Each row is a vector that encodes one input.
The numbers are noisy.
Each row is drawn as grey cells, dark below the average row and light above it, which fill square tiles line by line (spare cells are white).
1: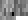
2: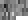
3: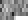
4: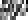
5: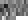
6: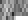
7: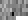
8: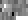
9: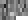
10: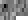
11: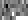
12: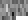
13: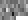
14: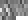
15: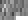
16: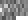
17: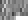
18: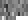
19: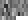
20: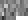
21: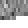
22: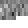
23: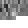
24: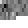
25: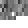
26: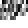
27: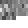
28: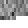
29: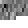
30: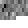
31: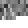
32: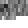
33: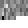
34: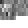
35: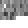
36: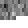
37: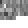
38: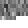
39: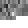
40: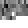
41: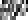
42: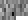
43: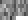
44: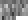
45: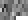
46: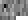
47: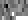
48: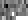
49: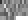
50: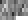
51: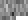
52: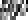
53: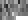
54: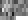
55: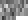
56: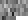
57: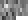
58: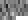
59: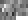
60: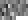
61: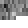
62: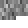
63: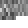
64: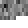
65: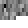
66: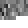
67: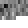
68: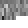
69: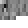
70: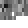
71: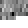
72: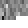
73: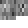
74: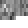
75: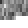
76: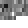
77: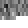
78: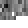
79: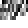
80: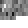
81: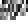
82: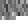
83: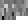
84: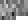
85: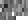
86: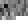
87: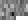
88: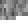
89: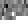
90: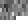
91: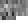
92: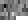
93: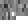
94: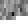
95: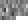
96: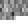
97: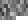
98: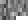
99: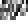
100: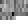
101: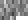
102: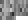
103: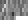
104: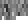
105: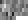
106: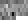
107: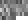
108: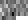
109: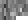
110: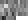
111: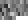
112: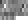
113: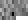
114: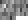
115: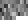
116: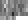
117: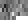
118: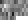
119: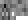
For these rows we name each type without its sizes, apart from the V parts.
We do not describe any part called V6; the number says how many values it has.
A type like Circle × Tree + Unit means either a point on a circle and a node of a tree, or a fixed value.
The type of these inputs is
List(Bool × V6).
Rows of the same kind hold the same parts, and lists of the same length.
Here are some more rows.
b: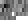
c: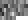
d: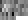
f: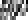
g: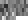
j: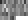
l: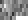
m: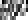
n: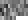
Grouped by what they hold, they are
b, c, g, n
d, j, l
f, m

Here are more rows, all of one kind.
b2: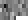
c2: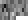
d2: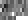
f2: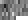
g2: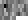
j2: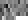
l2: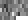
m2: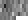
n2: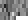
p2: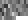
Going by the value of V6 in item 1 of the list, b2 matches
l2, m2 and n2.
